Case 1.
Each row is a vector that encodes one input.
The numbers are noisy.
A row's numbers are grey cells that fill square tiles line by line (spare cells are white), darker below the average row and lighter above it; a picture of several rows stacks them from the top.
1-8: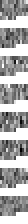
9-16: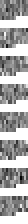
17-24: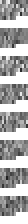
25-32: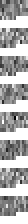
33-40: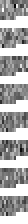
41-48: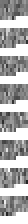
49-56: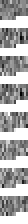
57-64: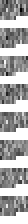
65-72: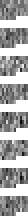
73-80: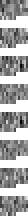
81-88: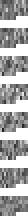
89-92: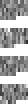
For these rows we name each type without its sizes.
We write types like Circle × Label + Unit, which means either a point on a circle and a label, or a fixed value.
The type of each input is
Tree.
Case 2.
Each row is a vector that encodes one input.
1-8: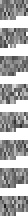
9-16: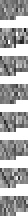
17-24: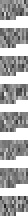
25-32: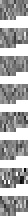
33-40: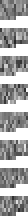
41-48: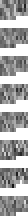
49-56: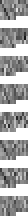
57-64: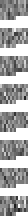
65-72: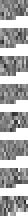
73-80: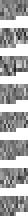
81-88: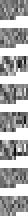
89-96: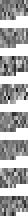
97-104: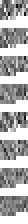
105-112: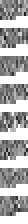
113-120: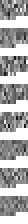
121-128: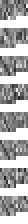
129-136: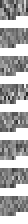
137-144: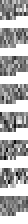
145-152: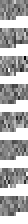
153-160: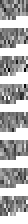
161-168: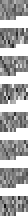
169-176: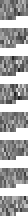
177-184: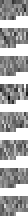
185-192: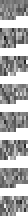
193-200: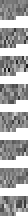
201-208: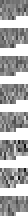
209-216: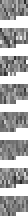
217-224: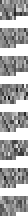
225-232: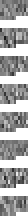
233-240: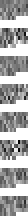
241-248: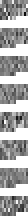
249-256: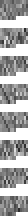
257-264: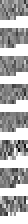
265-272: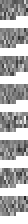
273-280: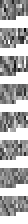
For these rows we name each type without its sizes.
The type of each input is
Line.
